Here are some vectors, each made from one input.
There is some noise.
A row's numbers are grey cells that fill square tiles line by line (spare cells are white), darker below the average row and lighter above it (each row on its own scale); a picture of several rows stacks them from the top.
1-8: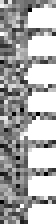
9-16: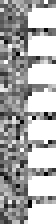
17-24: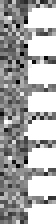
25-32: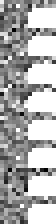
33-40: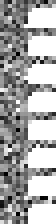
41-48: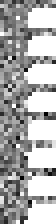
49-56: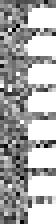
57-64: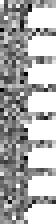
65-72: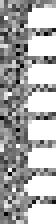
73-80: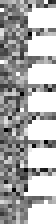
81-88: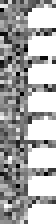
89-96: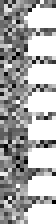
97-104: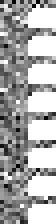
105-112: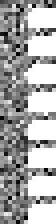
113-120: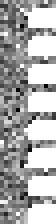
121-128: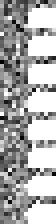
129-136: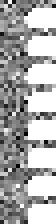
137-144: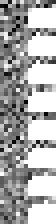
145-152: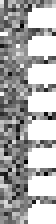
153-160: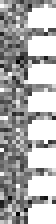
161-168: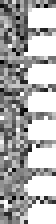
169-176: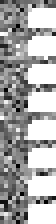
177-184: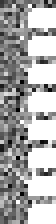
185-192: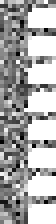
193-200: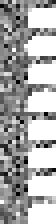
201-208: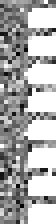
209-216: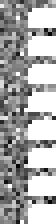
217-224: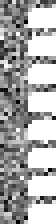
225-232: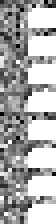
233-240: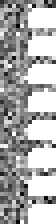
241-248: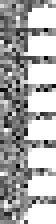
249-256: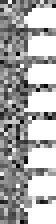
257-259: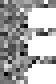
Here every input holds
a list of up to two points on a 7-point line.
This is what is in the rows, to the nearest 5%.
All of them are lists of up to two points on a 7-point line: a few are empty, 35% hold one and 65% two.
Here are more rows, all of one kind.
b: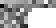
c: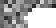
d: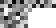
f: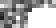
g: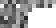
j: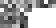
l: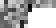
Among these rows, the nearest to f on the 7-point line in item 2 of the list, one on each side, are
c and j.
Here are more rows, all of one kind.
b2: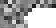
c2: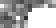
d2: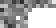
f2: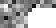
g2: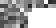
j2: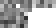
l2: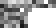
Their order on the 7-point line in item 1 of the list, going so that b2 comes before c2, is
b2, f2, d2, c2, j2, g2, l2.
